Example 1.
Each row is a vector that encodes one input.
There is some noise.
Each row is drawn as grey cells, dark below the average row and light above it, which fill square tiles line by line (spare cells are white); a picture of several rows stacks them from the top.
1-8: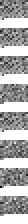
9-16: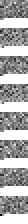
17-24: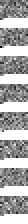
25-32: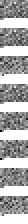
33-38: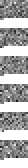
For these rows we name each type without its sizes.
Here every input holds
a point on a line.
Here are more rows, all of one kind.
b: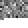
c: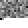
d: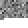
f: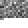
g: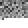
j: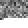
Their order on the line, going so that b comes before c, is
b, f, d, c, j, g.
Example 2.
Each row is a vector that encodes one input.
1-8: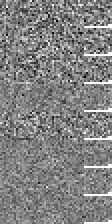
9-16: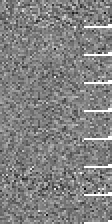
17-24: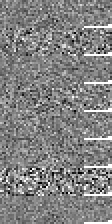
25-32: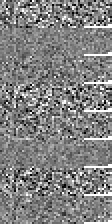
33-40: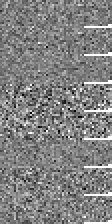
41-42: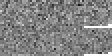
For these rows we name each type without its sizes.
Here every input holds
three true/false values.
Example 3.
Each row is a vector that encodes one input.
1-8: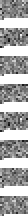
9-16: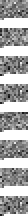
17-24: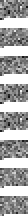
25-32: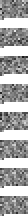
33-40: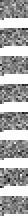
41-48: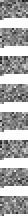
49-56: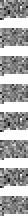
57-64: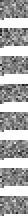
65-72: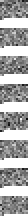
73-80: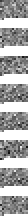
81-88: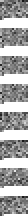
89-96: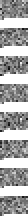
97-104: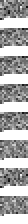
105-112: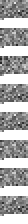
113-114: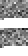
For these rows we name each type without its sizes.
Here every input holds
a point on a line.
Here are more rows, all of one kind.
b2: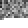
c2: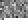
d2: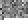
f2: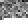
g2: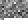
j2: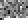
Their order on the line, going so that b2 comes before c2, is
f2, b2, c2, g2, d2, j2.
